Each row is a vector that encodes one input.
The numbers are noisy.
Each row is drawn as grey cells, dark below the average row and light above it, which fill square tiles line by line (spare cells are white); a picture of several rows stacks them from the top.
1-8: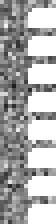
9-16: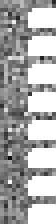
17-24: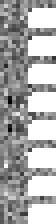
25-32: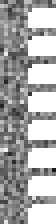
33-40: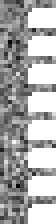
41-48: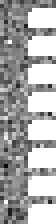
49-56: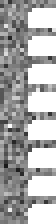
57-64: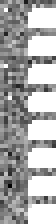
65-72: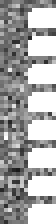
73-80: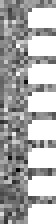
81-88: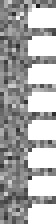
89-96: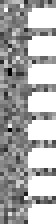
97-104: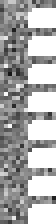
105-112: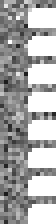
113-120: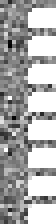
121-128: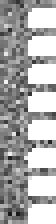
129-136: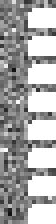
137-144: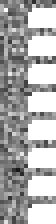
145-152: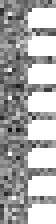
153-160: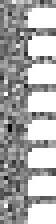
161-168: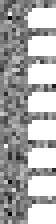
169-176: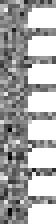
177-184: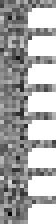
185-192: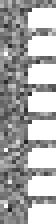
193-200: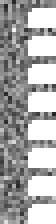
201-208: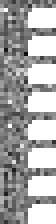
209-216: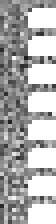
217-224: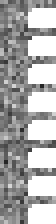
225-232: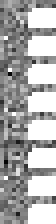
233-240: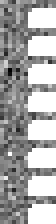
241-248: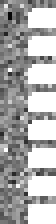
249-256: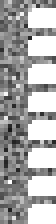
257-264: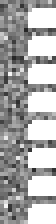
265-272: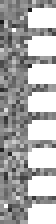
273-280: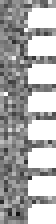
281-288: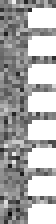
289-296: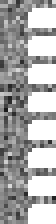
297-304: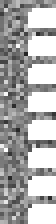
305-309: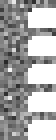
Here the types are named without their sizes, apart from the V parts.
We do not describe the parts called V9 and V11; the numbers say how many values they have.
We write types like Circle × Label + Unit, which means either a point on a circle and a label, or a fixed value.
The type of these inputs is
(Bool × V9 × V11 + Label × Label) × Label.
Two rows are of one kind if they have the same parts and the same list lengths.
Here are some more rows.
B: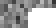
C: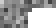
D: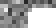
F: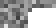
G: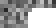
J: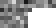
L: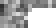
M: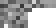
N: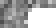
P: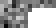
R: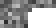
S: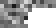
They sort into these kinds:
B, F, G, L, M, N, R
C, D, J, P, S

